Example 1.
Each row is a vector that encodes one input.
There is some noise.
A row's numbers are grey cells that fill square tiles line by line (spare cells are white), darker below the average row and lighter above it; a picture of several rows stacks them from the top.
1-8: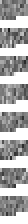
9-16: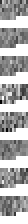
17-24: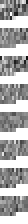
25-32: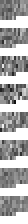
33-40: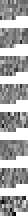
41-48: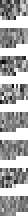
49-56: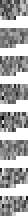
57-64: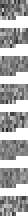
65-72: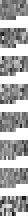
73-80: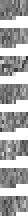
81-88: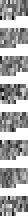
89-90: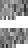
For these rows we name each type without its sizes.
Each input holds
either a point on a line, or four true/false values.
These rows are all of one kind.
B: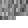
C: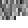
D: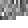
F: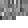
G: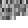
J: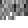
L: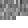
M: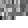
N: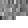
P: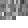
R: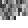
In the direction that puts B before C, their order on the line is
M, F, N, B, D, L, G, R, C, P, J.
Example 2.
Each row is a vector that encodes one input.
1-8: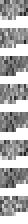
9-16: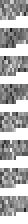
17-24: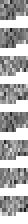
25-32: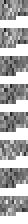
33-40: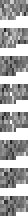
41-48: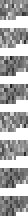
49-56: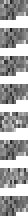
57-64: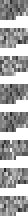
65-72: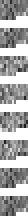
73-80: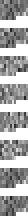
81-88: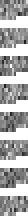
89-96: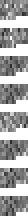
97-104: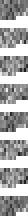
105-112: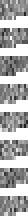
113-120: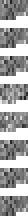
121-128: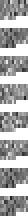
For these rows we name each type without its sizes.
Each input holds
either a label, or a point on a line.
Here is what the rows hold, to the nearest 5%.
About 55% of them hold a label. The rest hold a point on a line.
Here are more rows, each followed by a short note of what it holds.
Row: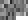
a point on a line
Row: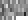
a label
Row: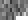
a point on a line
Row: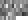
a label
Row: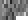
a point on a line
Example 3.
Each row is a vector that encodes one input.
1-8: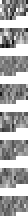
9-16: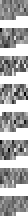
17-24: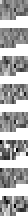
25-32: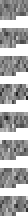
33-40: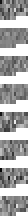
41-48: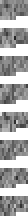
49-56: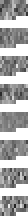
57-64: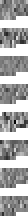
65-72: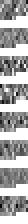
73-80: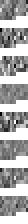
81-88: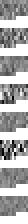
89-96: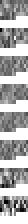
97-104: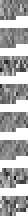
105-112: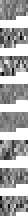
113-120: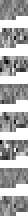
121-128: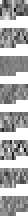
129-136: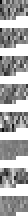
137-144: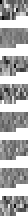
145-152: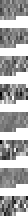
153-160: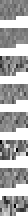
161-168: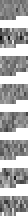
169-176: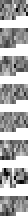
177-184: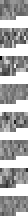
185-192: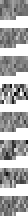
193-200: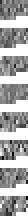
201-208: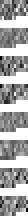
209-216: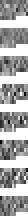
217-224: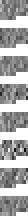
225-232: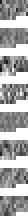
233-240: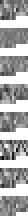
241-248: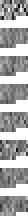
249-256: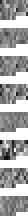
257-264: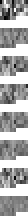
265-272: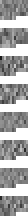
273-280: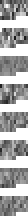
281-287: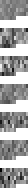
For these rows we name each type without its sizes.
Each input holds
a node of each of two trees.
